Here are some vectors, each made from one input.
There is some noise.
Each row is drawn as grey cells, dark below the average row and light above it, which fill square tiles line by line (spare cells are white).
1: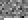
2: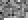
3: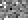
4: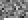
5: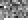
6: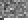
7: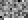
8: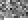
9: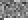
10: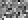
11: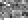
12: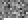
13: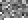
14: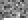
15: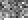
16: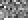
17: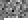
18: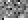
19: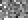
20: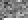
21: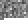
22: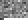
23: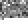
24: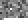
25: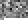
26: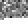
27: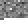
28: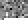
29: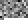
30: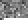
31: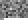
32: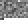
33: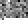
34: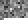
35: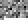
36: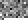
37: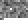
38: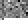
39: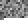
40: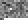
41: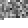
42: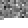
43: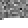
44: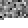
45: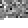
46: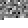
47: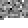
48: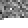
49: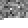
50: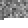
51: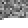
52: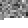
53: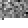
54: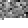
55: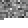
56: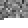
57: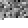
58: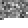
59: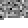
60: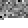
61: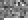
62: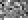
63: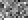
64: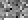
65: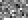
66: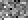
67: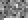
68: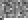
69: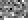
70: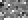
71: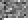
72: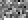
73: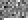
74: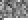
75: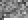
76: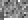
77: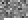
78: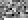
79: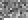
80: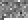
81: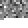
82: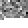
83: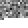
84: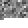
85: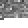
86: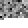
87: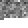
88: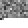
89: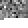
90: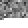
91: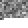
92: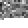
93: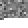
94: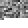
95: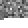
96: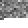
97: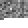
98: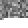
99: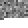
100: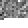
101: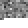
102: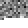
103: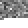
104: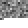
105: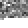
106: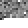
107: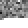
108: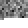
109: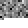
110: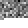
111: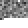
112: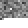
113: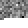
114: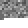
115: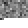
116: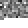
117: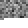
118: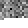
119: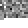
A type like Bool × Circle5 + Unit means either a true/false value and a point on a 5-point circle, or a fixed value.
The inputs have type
Bool × (Label6 + Line5) × Line5.
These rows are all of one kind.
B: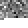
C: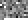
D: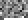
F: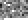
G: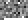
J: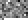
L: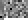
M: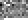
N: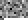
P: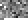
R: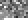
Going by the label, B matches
C, P and R.
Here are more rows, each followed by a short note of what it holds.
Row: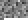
a point on each of two 5-point lines and a true/false value
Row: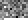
one of 6 labels, a point on a 5-point line and a true/false value
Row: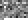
one of 6 labels, a point on a 5-point line and a true/false value
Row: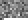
a point on each of two 5-point lines and a true/false value
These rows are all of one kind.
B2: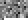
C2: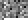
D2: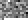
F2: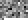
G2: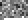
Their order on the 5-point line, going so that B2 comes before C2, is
G2, D2, B2, C2, F2.
